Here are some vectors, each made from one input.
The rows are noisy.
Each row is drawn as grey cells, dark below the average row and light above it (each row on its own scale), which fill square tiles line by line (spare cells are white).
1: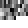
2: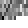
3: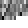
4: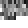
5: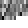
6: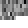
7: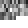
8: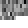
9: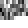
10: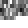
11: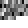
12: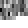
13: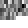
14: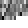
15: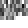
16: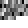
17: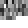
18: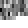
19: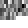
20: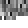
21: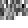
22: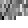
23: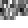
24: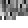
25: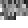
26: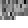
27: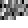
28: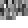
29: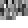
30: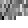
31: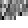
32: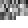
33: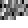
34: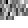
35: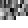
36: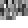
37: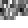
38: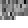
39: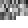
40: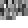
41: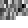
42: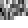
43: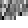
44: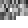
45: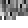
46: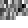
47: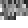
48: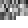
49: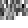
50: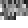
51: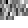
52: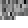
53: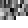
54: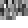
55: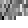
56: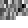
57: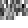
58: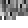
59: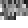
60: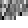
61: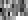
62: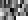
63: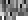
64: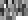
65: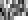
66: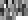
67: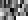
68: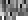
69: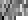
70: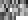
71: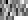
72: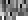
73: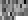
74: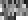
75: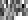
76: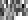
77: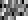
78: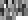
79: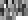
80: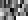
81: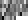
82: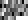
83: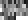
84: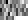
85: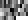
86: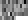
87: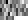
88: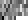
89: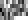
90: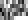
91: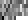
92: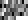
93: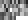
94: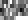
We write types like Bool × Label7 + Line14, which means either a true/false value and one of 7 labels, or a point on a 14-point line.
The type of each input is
Circle8 + Line7.
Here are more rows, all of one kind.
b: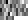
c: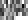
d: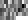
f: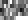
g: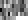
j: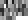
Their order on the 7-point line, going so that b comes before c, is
b, c, d, j, f, g.
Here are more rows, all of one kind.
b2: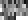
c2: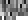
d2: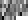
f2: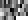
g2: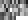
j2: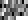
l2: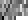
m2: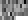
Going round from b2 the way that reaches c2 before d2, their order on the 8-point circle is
b2, m2, c2, f2, j2, d2, l2, g2.
